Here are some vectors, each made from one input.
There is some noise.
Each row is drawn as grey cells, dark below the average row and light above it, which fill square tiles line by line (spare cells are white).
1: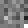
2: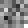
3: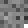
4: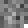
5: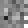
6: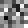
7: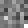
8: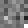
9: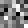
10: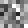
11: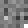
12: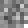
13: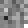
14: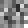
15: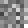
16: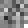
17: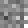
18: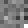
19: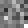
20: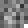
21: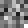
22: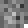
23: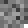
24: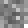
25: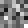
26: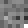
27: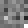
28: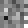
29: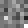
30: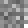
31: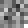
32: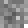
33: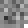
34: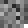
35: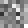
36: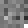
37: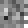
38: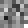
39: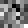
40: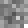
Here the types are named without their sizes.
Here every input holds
a point on a line and a true/false value.
